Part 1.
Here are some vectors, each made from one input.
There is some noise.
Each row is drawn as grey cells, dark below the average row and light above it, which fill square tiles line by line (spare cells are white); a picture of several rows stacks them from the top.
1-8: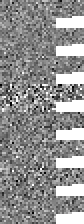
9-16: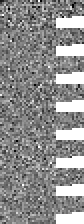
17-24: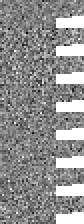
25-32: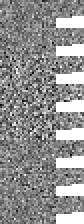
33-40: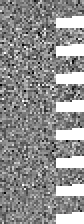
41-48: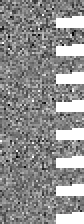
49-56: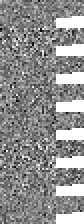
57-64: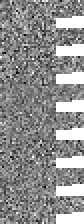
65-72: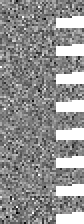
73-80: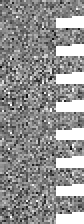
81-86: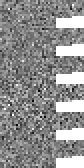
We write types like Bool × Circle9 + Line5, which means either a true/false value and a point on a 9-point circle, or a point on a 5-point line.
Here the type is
Tree8 + Tree10.
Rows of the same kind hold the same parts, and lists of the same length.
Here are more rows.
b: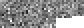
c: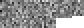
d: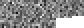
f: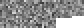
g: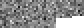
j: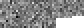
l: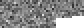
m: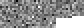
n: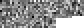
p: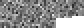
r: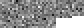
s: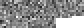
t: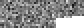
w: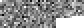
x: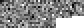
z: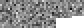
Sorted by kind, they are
b, c, f, g, m, n, r, z
d, j, l, p, s, t, w, x

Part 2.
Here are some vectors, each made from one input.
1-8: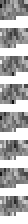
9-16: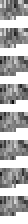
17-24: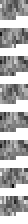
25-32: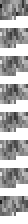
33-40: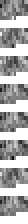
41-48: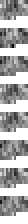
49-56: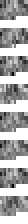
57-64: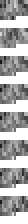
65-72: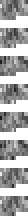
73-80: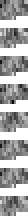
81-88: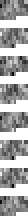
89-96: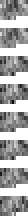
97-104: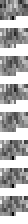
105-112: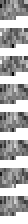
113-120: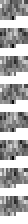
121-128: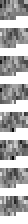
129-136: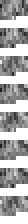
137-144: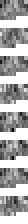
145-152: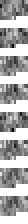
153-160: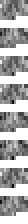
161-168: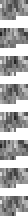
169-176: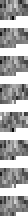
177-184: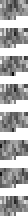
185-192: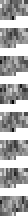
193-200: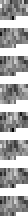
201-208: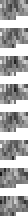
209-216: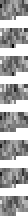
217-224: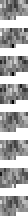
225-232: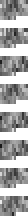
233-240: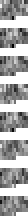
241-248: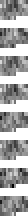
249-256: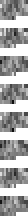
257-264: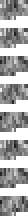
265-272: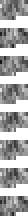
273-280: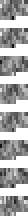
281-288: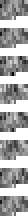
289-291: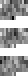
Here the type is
Bool × Line11.
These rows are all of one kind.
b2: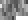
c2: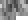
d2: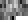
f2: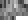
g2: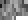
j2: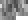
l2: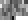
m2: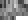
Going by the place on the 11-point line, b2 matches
f2 and m2.
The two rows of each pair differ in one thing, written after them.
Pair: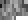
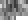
the true/false value
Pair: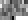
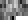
the true/false value
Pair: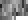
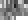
the true/false value
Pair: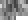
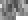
the place on the 11-point line
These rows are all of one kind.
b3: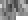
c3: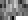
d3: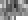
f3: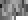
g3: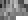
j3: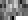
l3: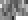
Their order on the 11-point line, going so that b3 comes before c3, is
f3, d3, b3, g3, l3, c3, j3.
